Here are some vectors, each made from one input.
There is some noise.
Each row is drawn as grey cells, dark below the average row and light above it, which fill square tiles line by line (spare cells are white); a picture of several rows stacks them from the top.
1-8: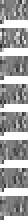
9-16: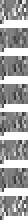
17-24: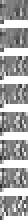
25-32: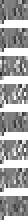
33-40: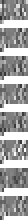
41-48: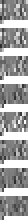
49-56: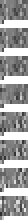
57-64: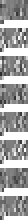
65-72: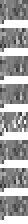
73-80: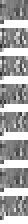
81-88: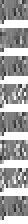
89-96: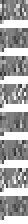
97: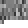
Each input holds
a point on a 7-point line.
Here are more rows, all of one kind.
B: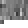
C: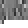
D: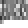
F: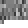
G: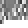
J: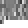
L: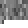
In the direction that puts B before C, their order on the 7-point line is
G, J, B, L, C, F, D.
